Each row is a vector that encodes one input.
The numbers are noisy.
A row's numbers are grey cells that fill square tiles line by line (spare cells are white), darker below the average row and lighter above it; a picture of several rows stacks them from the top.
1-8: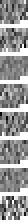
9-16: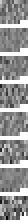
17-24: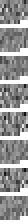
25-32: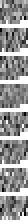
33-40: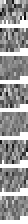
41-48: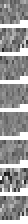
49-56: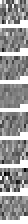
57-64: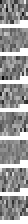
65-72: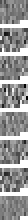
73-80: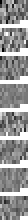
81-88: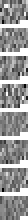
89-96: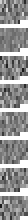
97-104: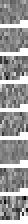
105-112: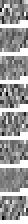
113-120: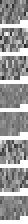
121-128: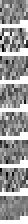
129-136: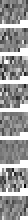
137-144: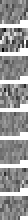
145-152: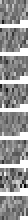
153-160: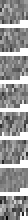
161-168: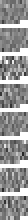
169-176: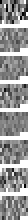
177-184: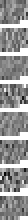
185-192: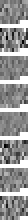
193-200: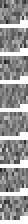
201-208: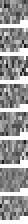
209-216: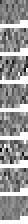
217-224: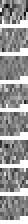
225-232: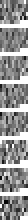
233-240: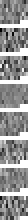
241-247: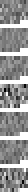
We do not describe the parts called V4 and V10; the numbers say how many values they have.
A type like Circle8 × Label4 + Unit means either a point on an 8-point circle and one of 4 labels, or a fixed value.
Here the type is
(Bool × V10 + V4) × (Circle8 + Label6 × Line7).
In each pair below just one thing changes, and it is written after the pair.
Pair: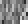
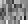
the place on the 7-point line
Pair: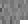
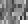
the place on the 7-point line
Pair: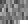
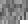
the true/false value
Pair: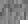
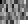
the label
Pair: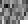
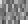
the place on the 7-point line
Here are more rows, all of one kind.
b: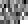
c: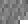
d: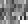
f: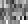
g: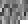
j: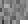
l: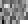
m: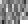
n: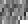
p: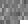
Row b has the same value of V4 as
c, d, j and n.
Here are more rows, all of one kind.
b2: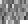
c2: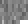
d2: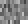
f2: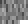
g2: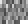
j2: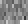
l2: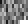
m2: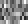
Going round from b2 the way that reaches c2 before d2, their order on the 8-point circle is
b2, f2, j2, c2, g2, l2, d2, m2.
